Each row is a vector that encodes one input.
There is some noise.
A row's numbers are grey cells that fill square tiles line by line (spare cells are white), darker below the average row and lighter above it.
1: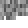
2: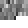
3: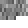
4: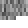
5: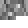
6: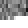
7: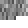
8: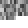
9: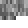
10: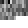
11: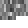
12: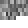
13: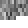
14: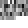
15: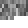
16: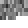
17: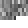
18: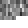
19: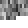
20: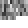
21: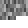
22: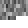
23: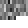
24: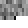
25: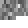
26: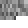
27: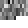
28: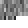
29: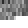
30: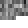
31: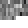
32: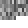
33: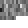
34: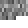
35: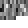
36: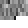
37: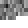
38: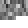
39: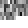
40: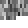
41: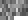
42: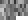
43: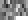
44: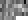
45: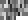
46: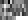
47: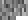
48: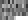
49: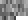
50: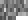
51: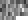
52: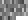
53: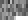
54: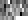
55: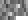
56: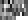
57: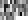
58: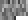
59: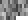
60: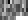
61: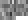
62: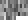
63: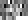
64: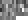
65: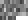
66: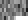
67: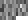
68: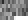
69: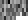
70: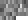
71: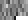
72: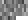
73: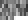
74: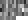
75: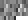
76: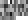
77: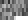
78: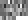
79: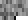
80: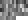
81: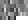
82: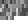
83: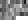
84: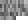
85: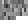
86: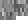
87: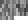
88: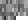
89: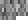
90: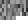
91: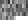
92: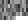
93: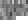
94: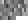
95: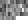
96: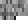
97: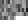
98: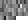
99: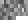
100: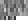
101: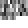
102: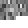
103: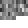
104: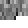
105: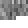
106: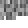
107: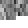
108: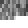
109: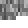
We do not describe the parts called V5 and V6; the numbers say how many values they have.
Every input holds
a value of V5, together with either a point on a 4-point line and a true/false value, or a value of V6.
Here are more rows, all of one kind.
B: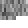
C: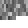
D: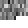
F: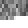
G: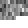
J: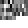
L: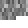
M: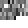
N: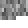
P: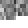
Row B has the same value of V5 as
D, L, M and N.
